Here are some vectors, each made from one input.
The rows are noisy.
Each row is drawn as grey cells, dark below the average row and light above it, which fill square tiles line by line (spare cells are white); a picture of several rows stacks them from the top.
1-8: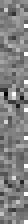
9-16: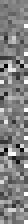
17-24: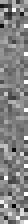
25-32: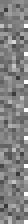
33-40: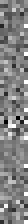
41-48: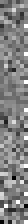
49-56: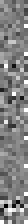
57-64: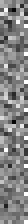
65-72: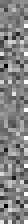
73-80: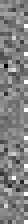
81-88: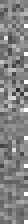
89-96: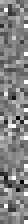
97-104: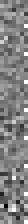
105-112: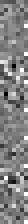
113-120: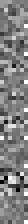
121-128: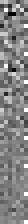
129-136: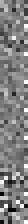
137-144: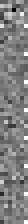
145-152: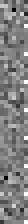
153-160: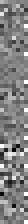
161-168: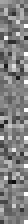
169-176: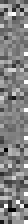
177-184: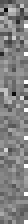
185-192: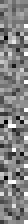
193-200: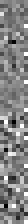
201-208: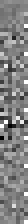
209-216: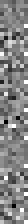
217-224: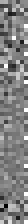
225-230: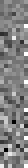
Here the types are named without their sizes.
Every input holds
a list of points on a line.
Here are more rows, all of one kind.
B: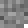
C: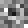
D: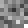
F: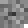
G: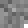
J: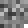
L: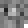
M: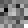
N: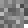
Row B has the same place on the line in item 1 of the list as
D, L and N.
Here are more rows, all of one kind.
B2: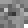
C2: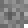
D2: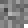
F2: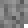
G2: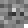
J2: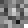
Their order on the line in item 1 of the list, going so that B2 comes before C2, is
G2, B2, C2, J2, F2, D2.
